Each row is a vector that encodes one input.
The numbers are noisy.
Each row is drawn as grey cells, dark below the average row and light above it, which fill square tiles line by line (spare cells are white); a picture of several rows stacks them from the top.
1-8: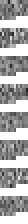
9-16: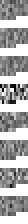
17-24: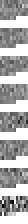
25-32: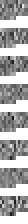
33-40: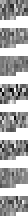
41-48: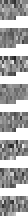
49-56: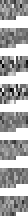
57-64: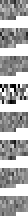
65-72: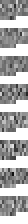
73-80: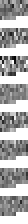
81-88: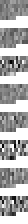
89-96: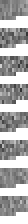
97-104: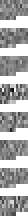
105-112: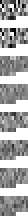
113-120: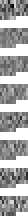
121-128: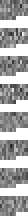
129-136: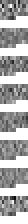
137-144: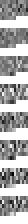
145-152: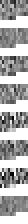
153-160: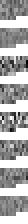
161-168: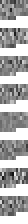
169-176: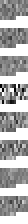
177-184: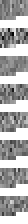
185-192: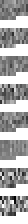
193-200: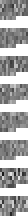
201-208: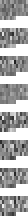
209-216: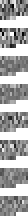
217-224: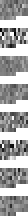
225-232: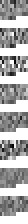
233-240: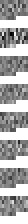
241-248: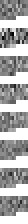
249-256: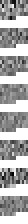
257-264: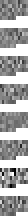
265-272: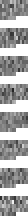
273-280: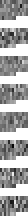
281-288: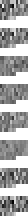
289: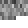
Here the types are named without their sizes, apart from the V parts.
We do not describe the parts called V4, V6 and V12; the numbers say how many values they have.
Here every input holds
a point on a line, together with either a point on a line and a true/false value, or a value of V4, a value of V6 and a value of V12.
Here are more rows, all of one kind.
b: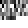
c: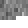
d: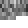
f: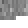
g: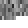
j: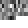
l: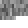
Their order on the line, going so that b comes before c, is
g, j, l, f, b, c, d.
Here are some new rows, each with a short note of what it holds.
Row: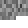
a point on each of two lines and a true/false value
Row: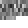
a point on each of two lines and a true/false value
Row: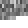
a point on a line, a value of V4, a value of V6 and a value of V12
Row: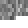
a point on a line, a value of V4, a value of V6 and a value of V12
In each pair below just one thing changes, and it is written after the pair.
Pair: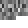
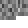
the value of V4
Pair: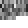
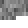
the value of V6
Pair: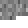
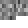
the value of V4
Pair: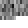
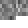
the value of V4
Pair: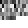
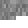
the place on the line
